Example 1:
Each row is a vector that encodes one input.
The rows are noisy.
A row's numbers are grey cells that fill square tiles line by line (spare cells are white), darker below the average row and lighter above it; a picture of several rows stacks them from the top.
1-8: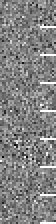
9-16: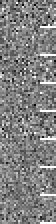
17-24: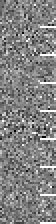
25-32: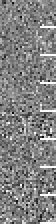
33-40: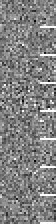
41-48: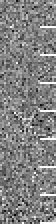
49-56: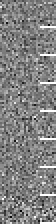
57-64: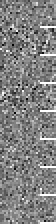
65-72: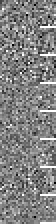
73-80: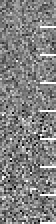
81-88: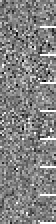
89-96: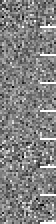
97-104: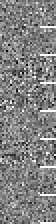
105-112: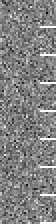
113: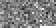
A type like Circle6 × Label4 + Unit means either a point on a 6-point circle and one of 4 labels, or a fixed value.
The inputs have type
(Bool × Bool × Bool × Bool + Line9) × Line9.
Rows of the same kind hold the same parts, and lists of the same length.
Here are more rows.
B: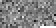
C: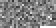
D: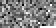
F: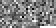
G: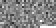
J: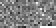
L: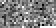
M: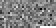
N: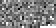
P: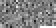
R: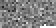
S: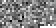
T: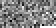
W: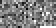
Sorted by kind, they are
B, C, G, J, M, P, R
D, F, L, N, S, T, W

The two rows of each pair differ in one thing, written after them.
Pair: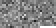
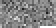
one of the four true/false values
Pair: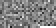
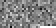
one of the four true/false values
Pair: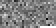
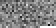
one of the four true/false values
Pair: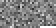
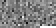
the place on the 9-point line
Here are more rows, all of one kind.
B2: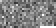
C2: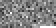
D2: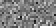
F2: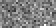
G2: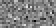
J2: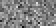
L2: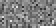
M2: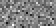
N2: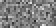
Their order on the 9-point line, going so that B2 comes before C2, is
M2, B2, J2, N2, F2, L2, C2, G2, D2.
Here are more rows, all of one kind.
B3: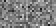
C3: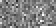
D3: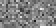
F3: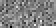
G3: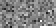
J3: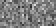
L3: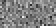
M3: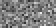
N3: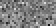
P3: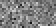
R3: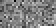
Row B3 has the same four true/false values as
J3 and L3.
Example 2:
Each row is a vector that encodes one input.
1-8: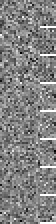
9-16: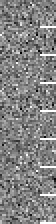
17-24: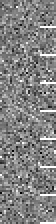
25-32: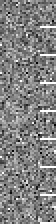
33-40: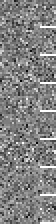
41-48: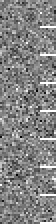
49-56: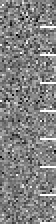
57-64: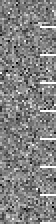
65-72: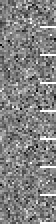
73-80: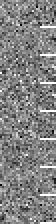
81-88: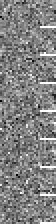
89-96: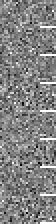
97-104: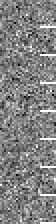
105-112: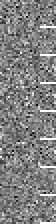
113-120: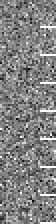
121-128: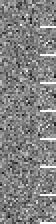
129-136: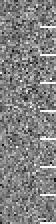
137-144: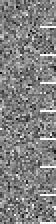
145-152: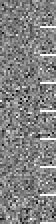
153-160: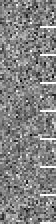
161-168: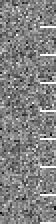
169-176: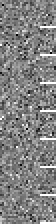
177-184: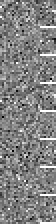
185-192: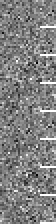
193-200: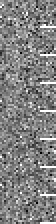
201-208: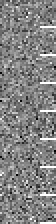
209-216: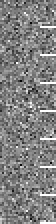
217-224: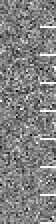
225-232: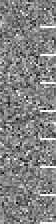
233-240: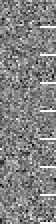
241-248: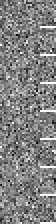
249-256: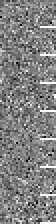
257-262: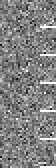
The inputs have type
Bool × Bool × Bool × (Circle15 + Line9).
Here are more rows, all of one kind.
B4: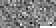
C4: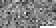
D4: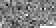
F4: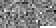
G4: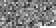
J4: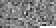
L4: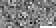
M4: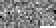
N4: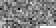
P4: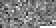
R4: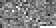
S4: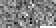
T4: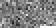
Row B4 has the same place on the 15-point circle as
C4, F4, L4 and S4.
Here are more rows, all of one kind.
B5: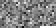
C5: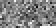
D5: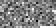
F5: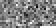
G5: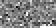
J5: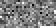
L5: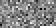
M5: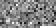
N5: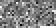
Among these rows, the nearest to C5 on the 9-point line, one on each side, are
F5 and G5.
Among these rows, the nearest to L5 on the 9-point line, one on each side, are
M5 and N5.
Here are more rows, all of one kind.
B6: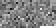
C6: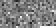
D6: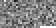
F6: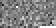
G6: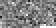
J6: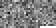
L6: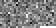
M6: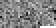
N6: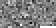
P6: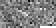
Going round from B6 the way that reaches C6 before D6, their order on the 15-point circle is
B6, C6, N6, J6, P6, L6, M6, G6, D6, F6.
